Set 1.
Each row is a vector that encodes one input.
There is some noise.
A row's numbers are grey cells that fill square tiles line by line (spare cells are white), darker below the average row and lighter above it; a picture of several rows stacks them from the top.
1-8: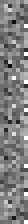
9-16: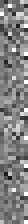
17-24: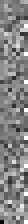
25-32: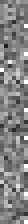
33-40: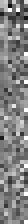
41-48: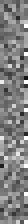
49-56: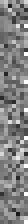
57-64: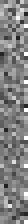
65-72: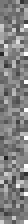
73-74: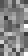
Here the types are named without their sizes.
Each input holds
either a label, or four true/false values.
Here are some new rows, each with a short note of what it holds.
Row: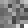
four true/false values
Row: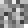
a label
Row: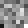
a label
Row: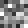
a label
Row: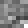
four true/false values
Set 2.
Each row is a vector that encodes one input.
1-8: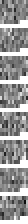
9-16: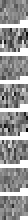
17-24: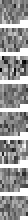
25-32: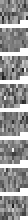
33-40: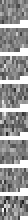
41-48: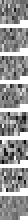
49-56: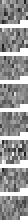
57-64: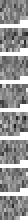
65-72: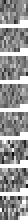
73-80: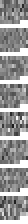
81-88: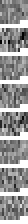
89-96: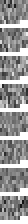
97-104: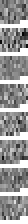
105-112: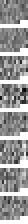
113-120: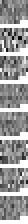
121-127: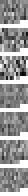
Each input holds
a list of up to two points on a 12-point line.
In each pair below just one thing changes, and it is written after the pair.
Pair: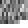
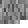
the place on the 12-point line in item 2 of the list
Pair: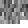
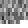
the place on the 12-point line in item 1 of the list
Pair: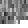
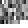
the place on the 12-point line in item 1 of the list
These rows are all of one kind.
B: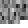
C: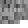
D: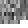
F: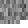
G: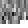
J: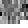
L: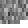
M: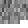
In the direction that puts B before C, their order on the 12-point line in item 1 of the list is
L, F, D, B, C, M, G, J.
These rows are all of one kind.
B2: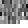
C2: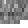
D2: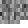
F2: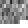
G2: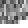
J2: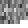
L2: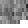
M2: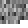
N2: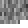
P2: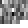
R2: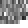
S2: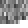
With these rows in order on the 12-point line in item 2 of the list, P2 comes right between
L2 and M2.
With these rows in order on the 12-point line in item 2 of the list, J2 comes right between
G2 and S2.
